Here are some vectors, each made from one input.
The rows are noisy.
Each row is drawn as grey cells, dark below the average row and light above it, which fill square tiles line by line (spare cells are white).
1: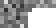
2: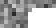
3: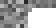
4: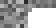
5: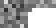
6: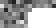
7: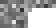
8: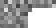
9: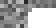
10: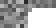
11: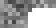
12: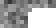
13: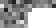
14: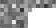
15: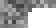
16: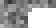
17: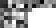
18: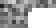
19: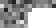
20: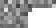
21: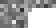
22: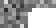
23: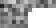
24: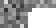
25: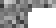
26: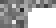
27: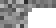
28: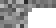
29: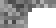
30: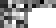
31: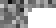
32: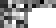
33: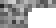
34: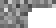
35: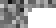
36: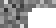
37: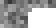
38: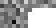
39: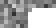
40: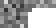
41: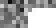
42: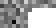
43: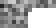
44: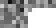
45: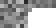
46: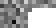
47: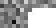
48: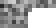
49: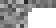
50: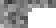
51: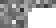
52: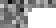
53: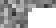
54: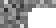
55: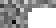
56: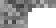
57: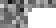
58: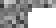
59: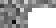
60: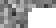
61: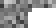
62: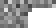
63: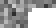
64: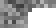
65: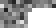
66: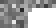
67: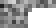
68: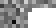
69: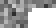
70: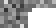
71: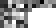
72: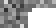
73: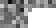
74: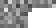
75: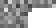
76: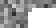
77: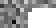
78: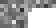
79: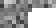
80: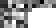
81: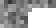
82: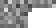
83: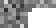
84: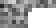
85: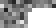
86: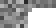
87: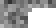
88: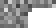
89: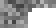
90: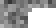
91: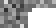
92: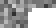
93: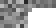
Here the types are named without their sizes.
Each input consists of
either a fixed value, or a label and a true/false value.
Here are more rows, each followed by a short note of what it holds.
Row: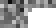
a label and a true/false value
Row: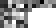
a fixed value
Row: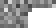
a label and a true/false value
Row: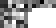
a fixed value
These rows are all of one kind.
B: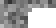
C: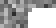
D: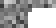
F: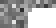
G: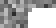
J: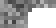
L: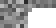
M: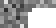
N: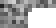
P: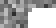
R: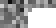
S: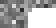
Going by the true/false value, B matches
J, M and R.
